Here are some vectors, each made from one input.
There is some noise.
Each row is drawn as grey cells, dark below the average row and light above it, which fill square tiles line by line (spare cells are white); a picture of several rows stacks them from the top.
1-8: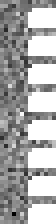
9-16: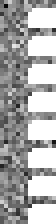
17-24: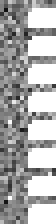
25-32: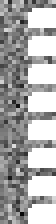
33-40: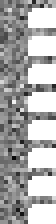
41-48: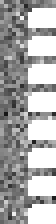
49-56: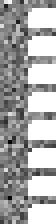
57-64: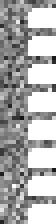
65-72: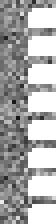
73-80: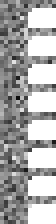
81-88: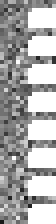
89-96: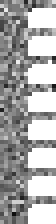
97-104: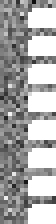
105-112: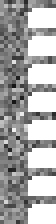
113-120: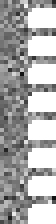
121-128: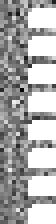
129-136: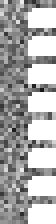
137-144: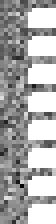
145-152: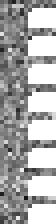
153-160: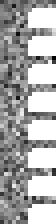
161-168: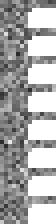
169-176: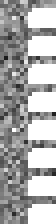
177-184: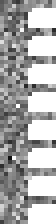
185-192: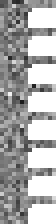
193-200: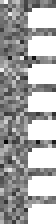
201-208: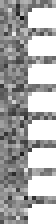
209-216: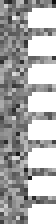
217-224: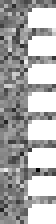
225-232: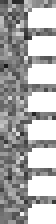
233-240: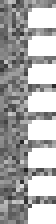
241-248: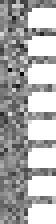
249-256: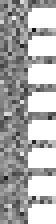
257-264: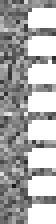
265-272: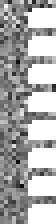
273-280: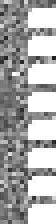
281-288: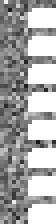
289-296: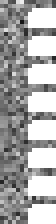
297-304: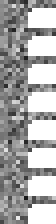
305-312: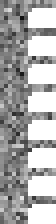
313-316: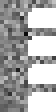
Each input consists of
a true/false value, together with either a point on a 6-point line, or a point on a 9-point line.
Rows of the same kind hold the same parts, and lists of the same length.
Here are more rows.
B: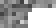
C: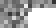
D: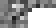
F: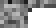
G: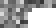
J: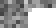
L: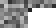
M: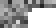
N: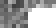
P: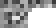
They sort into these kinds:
B, D, F, J, L, N
C, G, M, P

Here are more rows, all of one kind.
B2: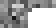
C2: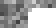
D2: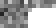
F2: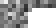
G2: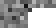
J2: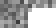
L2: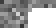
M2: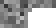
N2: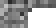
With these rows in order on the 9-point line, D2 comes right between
J2 and L2.
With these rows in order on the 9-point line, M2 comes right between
C2 and F2.
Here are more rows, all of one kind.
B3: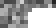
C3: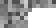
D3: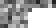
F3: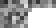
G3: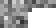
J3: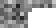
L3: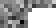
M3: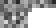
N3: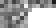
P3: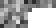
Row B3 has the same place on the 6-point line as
C3, D3, F3 and N3.
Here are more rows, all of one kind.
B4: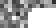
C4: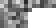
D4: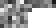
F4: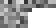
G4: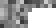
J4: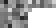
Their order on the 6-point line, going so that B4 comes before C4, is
B4, D4, G4, F4, J4, C4.
